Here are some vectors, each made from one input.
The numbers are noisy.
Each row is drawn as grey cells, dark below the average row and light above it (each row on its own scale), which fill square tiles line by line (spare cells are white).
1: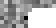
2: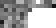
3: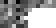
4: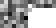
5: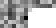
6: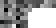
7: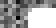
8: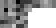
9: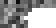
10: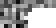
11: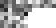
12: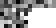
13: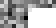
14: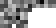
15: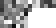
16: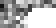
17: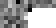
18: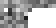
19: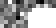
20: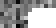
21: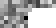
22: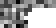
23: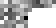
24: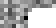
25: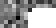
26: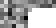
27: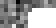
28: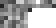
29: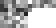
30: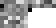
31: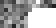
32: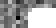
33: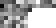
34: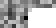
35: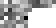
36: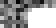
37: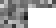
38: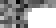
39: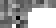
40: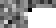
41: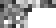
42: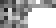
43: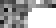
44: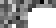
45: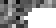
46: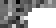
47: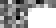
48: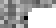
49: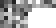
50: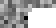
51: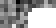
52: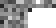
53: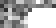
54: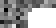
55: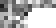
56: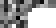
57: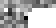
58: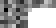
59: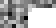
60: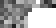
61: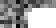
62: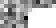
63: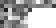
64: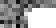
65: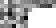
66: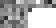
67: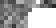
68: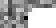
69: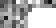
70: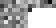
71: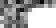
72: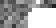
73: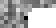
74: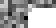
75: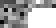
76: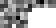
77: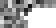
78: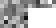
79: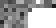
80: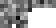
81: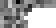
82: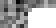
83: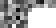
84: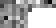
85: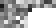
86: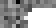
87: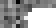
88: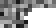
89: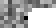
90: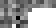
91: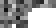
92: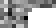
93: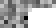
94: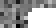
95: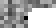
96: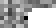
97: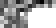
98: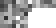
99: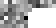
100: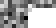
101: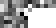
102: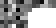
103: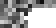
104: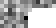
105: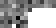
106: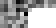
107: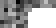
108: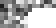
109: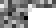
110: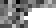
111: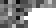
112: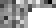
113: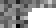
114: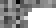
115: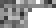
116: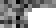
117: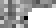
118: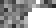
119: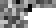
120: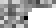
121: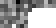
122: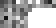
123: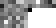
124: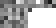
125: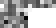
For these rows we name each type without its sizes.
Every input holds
either a label, or a node of a tree and a true/false value.
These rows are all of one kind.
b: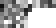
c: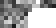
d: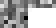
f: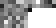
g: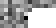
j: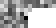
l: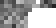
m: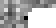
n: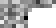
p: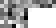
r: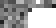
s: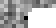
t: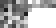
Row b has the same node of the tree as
d, f and r.
